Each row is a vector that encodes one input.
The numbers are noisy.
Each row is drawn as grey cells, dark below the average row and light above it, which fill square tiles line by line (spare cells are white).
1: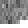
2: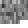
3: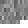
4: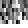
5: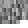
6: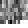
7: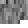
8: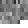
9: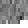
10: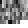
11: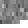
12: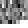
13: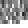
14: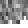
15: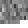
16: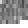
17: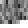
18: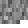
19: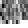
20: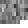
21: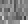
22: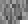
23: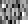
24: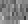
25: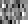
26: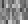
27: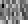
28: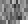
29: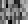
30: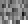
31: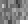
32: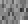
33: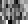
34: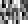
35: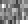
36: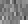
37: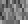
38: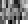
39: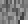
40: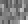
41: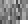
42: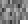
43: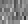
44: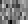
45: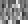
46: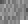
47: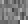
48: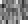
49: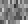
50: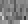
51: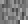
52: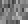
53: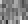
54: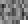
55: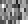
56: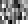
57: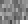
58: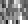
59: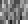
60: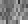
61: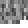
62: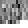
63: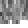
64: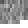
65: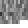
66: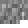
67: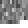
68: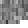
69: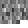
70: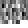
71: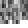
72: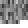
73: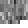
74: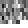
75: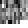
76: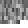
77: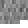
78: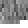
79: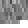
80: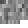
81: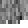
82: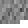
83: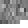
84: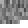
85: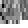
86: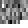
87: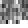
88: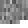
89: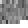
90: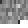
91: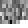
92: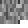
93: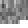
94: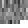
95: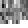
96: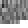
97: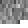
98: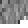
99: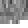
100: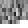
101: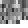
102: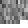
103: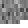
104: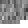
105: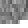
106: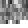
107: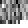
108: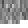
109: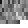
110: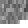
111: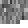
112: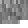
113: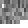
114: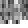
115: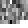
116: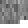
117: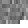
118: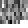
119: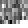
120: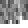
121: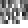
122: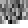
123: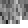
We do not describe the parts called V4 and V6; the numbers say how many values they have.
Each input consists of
a value of V6, together with either one of 5 labels, or three true/false values and a value of V4.
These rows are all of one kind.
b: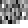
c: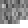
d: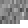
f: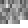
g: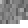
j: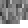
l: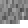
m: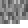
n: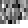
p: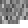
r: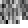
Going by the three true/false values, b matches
d, m and r.
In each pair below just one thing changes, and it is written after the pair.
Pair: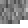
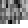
the label
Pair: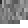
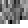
the value of V6
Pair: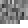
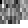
the value of V6
